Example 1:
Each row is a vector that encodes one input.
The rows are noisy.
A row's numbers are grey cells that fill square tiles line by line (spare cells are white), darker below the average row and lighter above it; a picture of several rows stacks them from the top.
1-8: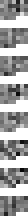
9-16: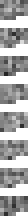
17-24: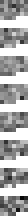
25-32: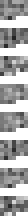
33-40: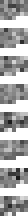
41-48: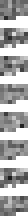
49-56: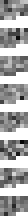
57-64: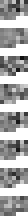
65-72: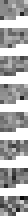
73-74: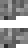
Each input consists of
either a fixed value, or a node of a 10-node tree.
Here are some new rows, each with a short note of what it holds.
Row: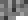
a node of a 10-node tree
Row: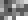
a node of a 10-node tree
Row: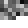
a fixed value
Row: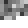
a node of a 10-node tree
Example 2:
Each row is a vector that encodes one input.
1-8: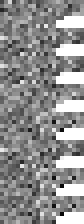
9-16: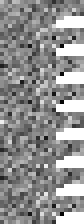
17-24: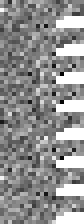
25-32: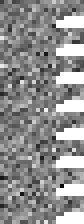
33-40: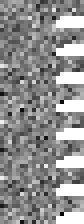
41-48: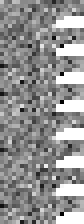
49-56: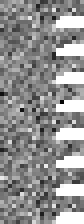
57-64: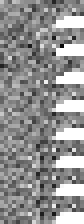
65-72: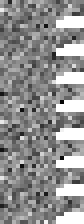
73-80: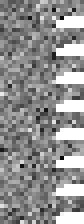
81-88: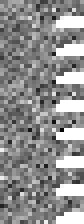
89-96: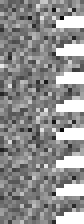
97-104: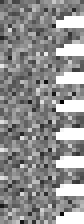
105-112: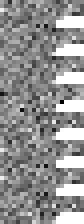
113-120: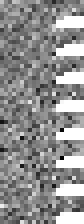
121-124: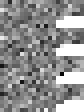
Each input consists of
three true/false values.
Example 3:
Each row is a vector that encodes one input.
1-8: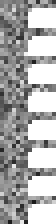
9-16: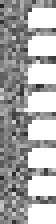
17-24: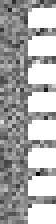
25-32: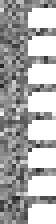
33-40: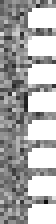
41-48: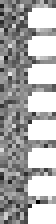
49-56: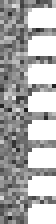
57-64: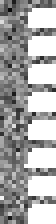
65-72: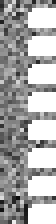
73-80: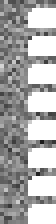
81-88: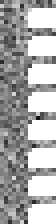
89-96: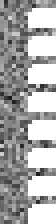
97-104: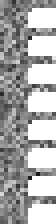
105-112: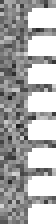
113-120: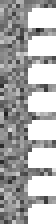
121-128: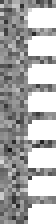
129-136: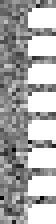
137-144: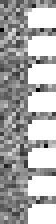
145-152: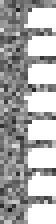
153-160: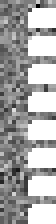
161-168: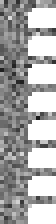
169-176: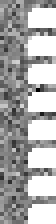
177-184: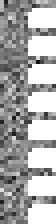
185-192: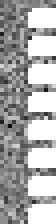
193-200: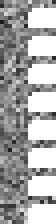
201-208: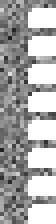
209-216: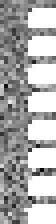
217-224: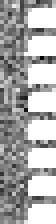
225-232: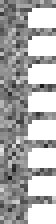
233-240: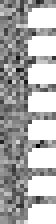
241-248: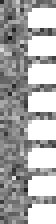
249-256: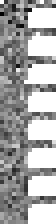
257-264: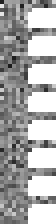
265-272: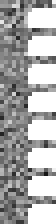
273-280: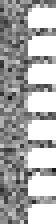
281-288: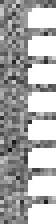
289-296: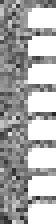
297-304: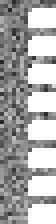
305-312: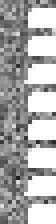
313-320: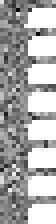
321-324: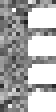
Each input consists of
a node of a 13-node tree.
